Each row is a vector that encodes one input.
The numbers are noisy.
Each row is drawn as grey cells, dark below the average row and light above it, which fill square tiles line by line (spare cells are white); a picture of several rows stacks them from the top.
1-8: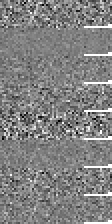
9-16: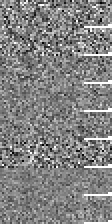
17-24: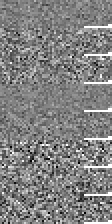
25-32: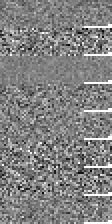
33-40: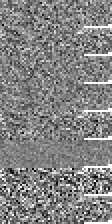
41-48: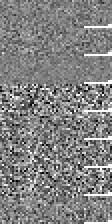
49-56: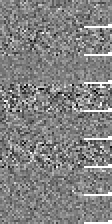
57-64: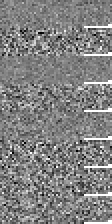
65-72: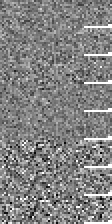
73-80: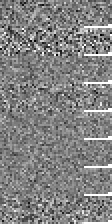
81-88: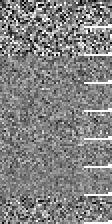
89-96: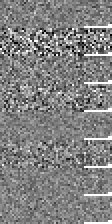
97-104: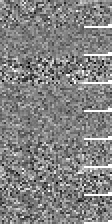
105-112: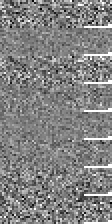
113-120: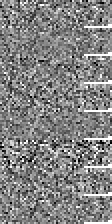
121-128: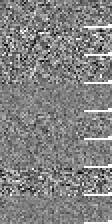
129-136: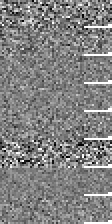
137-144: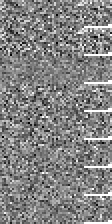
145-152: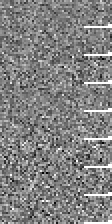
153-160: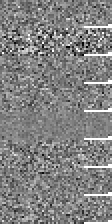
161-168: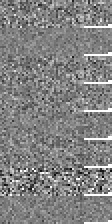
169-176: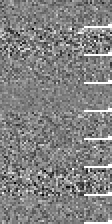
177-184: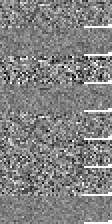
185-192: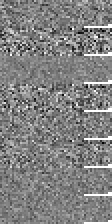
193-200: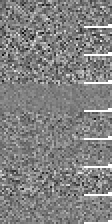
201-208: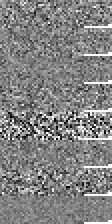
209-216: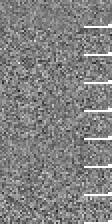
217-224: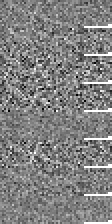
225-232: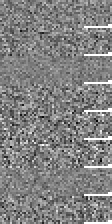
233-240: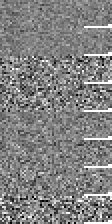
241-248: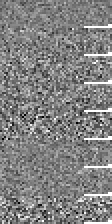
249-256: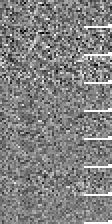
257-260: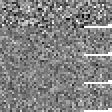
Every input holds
a point on a 7-point line, together with either three true/false values, or a list of up to three points on a 10-point line.
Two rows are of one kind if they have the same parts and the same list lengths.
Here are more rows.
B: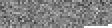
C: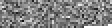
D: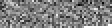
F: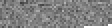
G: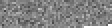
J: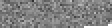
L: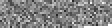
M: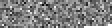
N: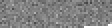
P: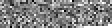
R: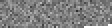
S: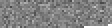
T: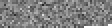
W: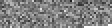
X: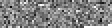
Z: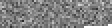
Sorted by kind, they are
B, G, T, W, X
C, F, S
D, L, M, P
J, N
R, Z

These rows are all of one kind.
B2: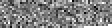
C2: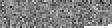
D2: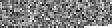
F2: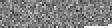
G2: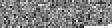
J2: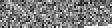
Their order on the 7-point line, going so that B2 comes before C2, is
F2, D2, G2, B2, J2, C2.
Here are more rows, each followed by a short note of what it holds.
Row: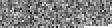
a point on a 7-point line, together with a list of two items
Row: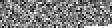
a point on a 7-point line, together with a list of one item
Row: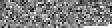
a point on a 7-point line and three true/false values
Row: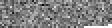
a point on a 7-point line, together with a list of three items
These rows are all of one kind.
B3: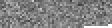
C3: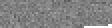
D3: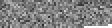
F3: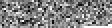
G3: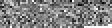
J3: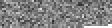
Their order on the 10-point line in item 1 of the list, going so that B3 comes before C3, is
D3, G3, J3, B3, F3, C3.
